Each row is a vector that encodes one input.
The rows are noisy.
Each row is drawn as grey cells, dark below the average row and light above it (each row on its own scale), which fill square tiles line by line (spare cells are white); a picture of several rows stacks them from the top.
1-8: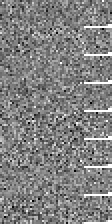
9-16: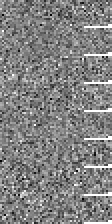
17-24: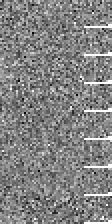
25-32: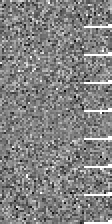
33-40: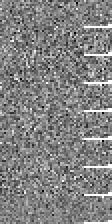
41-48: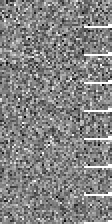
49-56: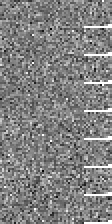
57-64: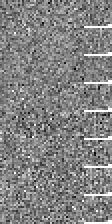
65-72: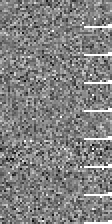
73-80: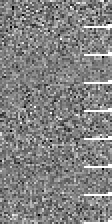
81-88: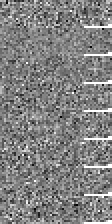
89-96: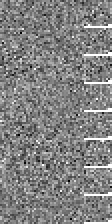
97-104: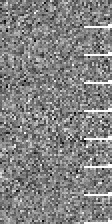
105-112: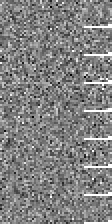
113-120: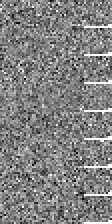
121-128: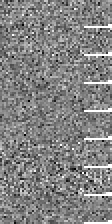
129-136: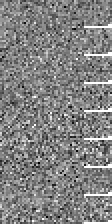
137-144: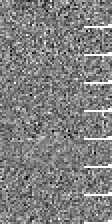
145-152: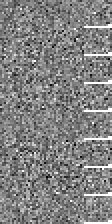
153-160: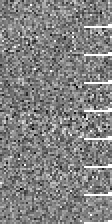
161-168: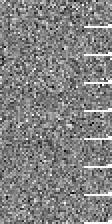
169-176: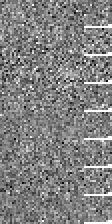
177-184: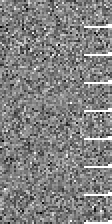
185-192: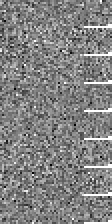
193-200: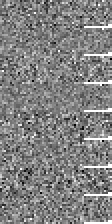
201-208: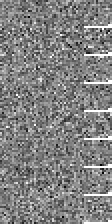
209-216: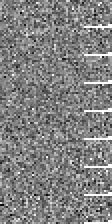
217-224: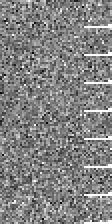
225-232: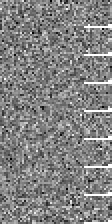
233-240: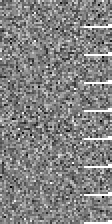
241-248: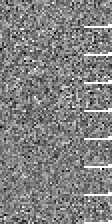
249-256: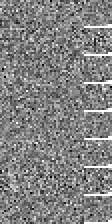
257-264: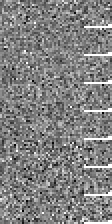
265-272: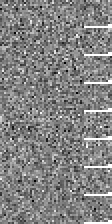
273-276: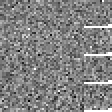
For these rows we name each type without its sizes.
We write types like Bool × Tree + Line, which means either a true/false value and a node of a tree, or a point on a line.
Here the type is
Circle × (Circle + Unit) × Line.
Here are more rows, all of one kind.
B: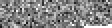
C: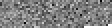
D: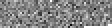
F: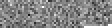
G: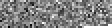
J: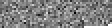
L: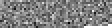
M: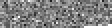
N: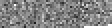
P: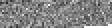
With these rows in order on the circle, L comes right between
G and M.
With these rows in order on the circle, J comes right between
B and C.
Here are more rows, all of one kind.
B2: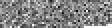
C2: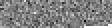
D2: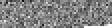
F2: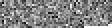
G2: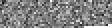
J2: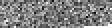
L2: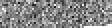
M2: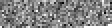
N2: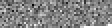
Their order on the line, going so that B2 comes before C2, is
J2, B2, L2, N2, D2, M2, C2, G2, F2.
